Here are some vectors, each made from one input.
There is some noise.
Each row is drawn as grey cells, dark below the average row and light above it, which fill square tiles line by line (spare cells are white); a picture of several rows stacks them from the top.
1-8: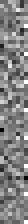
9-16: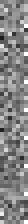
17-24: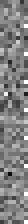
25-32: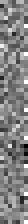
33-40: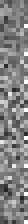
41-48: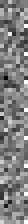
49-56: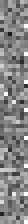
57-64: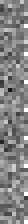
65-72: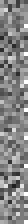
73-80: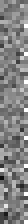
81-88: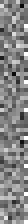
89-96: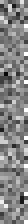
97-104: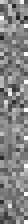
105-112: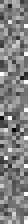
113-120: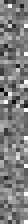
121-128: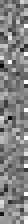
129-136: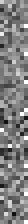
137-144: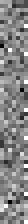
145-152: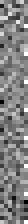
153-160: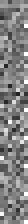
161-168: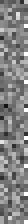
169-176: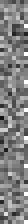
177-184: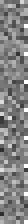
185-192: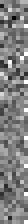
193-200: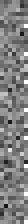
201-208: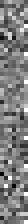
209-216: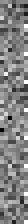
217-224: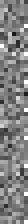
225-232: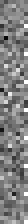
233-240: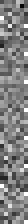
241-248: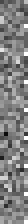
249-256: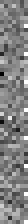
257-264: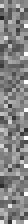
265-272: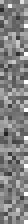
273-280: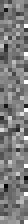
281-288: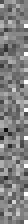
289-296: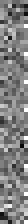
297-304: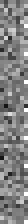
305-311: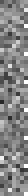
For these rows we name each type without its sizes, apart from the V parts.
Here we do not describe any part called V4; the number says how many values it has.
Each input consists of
either a point on a line, or a list of items, each a true/false value and a value of V4.
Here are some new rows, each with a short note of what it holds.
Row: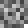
a list of two items
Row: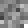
a list of one item
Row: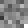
a list of one item
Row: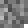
a point on a line
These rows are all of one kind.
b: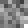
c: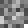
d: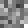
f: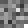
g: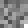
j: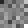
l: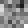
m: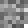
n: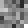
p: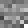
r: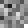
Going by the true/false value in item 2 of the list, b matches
g and n.
